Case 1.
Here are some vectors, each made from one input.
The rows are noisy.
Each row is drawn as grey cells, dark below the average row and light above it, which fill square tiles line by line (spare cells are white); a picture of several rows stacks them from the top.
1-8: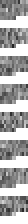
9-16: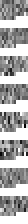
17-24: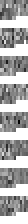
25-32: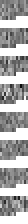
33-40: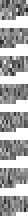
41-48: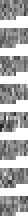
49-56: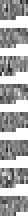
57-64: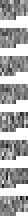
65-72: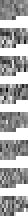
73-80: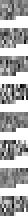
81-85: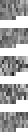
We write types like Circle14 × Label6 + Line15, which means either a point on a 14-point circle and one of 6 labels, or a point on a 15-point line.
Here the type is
Circle14 + Unit.
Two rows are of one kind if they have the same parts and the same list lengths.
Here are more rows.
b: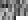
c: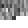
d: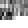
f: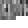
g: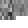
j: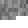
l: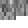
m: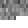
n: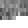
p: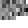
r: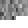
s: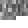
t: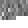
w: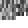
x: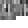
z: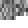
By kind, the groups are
b, c, d, f, g, j, l, m, n, r, s, t, x
p, w, z

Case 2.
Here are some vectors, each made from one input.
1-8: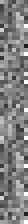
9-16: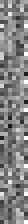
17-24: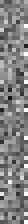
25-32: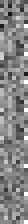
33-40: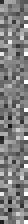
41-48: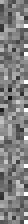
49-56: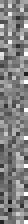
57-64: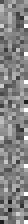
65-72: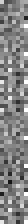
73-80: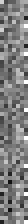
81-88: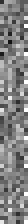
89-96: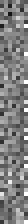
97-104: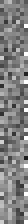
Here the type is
Bool × Bool × Bool.
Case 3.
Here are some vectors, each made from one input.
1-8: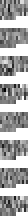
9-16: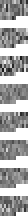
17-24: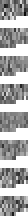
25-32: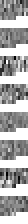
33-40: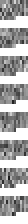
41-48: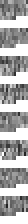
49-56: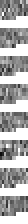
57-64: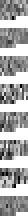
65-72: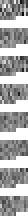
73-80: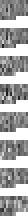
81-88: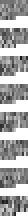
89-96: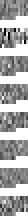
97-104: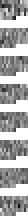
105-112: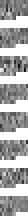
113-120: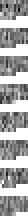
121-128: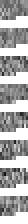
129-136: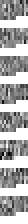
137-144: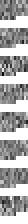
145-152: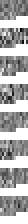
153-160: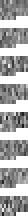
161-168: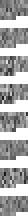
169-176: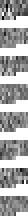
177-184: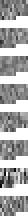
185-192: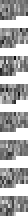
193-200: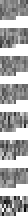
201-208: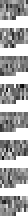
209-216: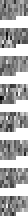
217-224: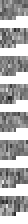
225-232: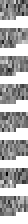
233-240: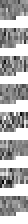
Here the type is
Circle14 + Unit.
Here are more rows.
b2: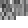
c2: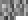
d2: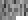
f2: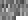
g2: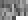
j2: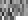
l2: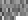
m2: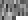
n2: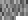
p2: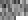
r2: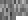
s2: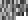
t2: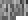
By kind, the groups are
b2, c2, d2, f2, g2, j2, l2, m2, n2, p2, r2, t2
s2

